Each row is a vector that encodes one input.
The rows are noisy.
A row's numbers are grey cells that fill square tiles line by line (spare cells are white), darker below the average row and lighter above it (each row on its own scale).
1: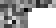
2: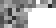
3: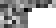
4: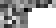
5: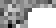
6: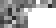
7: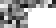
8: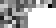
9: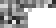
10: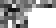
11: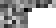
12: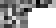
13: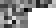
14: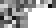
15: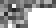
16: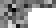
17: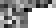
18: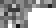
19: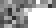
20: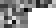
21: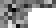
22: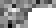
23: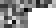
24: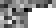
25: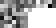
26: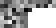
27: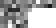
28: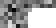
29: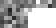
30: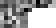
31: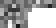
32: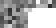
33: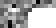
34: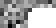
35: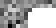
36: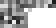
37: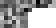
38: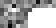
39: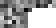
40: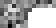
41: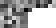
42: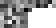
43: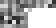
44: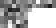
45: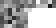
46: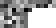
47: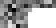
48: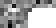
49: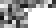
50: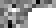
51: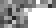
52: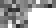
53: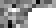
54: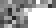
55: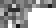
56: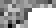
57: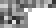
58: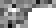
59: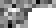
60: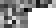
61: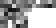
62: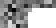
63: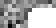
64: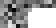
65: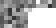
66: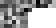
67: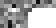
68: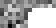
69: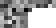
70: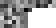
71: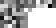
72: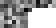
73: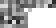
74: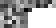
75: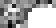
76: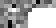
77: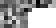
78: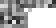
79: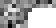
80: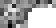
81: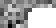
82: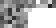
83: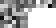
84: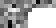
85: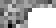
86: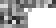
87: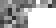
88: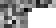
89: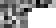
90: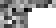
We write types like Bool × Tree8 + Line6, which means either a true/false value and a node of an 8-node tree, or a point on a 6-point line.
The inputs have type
Bool × (Line4 + Line5).
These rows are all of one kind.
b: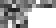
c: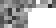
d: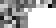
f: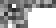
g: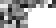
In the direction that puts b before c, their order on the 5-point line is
b, c, d, f, g.
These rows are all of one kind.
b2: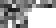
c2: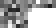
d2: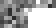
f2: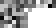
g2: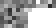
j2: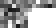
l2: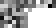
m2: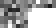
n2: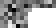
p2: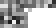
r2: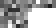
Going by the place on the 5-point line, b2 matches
d2 and j2.
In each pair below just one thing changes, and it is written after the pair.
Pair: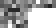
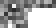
the place on the 5-point line
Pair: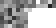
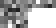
the true/false value
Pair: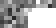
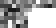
the true/false value
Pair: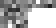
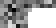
the place on the 5-point line
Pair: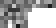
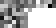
the true/false value
